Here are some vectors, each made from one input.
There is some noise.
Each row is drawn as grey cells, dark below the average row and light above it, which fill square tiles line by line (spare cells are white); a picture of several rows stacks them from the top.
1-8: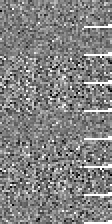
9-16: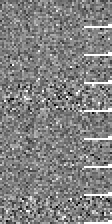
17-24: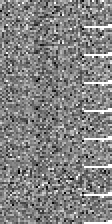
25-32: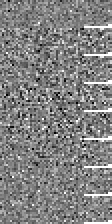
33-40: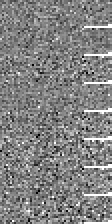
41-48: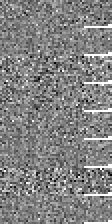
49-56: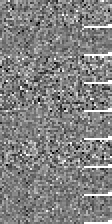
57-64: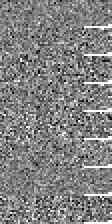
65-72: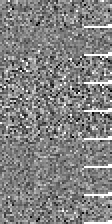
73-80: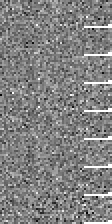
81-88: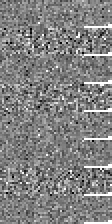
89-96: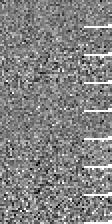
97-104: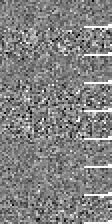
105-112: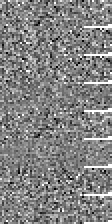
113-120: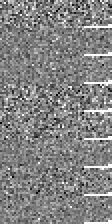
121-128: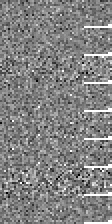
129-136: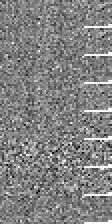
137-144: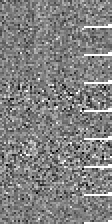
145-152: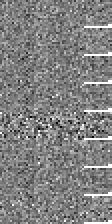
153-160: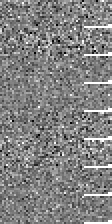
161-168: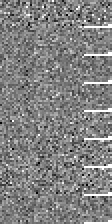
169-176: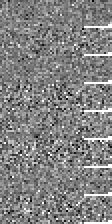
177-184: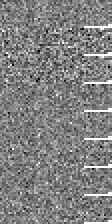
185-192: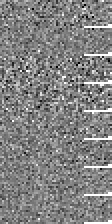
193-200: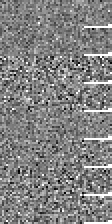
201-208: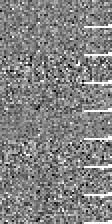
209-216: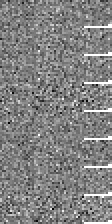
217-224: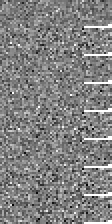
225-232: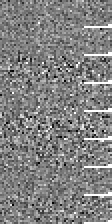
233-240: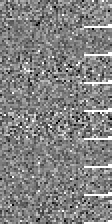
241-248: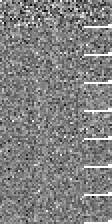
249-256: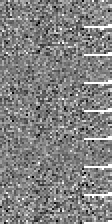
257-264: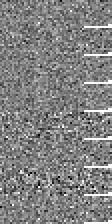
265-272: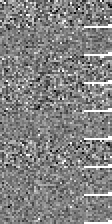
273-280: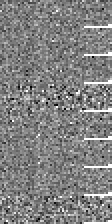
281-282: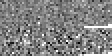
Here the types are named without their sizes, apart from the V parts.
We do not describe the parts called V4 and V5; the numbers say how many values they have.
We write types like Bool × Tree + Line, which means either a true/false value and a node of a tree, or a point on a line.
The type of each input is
Circle × ((Circle + Tree) × V4 + Unit) × V5.
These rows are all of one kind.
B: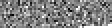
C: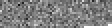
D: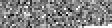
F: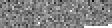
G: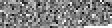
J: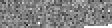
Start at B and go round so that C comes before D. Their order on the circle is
B, C, G, F, J, D.
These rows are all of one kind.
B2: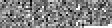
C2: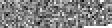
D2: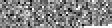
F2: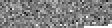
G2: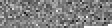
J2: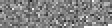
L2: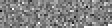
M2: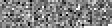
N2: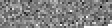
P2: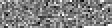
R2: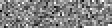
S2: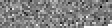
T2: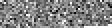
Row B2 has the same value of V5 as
D2 and M2.
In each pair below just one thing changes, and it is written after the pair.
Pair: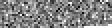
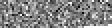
the value of V4
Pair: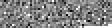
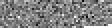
the value of V5
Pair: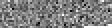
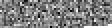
the value of V5
